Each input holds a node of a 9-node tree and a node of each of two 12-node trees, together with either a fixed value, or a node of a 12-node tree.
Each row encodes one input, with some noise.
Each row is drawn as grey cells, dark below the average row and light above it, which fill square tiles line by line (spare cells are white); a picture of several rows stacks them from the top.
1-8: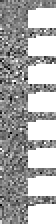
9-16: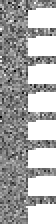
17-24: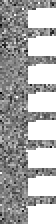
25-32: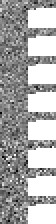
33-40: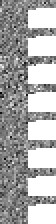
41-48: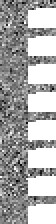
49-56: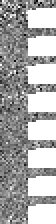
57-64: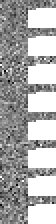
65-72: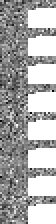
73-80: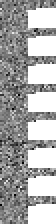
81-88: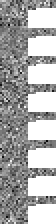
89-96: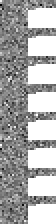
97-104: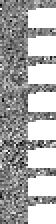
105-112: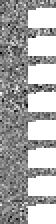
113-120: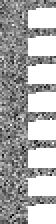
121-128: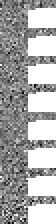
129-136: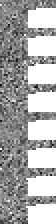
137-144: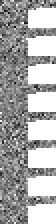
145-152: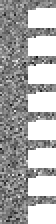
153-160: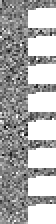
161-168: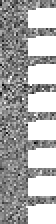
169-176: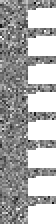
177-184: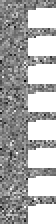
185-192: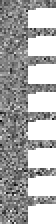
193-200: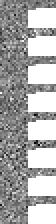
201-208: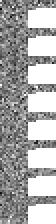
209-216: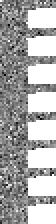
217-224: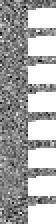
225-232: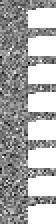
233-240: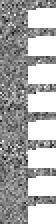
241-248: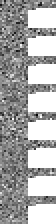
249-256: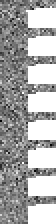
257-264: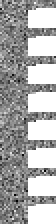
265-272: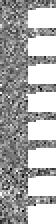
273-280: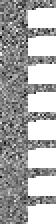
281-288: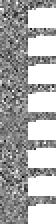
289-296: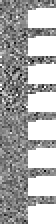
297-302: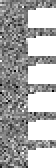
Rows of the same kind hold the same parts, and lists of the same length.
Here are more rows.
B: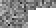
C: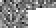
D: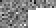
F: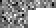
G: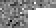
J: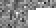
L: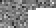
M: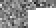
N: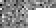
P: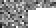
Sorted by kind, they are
B, D, J, L, M, P
C, F, G, N

